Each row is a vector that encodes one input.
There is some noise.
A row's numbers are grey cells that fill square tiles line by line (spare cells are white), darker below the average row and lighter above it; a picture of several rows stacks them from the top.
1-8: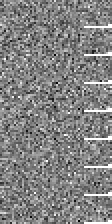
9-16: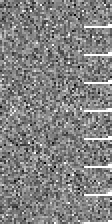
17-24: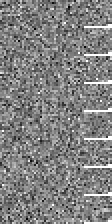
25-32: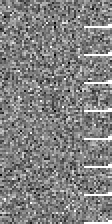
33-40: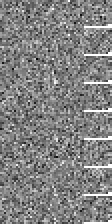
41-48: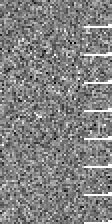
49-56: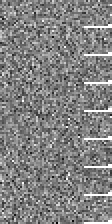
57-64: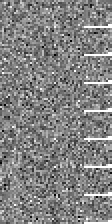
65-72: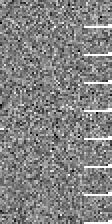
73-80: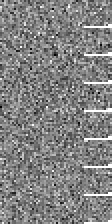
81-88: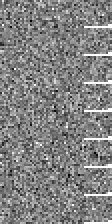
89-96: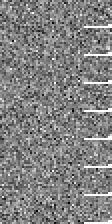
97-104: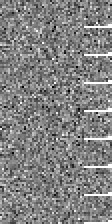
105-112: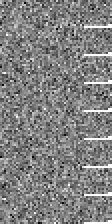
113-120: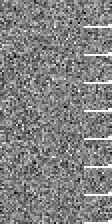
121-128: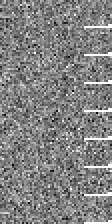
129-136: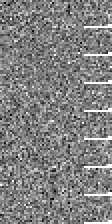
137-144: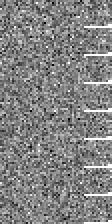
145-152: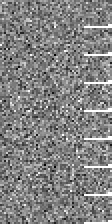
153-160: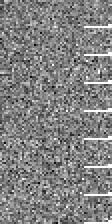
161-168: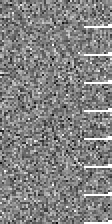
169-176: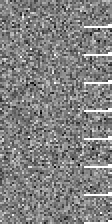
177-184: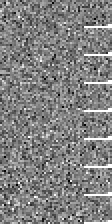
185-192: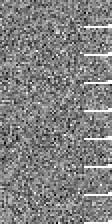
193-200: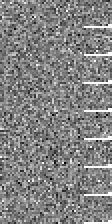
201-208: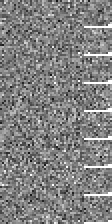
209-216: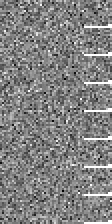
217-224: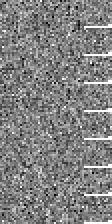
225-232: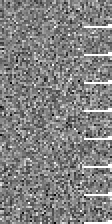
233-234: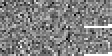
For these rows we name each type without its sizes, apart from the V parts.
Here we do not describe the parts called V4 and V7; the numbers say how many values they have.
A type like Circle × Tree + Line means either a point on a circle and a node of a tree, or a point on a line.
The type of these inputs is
(Bool × Line + V4) × (Line + V7).
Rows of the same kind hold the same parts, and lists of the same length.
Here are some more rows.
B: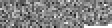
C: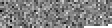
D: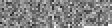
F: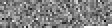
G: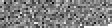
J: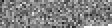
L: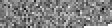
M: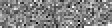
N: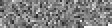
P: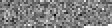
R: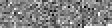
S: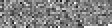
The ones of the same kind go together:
B, G
C, F, J, N, S
D, L, P
M, R

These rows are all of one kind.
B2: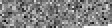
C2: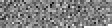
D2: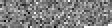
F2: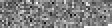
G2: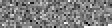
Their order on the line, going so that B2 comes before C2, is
D2, G2, B2, C2, F2.
